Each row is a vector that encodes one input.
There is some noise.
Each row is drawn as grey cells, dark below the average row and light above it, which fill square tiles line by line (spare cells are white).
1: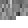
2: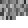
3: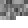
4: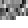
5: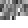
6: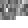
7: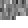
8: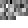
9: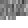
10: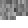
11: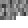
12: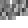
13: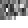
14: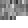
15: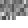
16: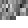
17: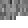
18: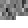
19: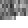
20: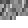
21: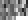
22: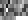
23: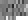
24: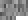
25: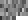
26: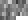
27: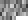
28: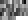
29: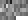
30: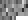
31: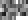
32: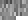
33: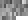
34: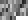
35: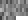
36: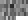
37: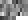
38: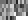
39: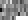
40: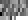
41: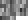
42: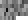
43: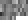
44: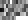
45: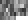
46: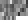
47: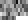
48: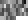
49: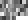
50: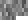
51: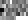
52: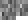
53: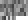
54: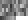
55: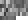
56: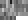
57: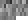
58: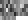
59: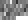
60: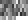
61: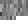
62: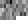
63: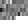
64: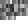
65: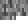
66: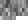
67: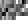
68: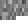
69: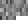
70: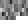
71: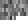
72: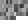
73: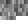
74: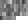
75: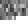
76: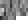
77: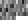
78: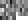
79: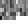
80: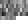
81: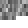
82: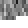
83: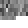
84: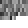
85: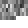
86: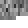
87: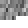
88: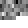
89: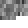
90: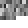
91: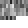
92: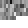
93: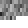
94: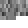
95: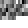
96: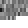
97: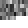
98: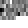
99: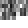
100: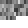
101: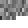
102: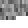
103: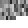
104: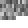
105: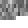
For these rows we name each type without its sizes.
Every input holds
a point on a circle and a true/false value.
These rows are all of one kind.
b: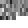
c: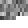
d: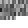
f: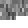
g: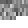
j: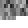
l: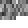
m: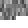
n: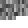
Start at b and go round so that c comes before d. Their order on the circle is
b, c, n, l, g, j, d, m, f.
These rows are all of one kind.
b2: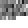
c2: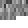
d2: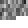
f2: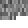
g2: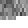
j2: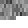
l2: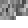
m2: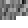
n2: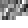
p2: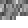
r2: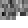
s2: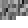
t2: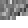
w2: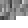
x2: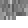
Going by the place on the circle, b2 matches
g2, j2, l2 and x2.
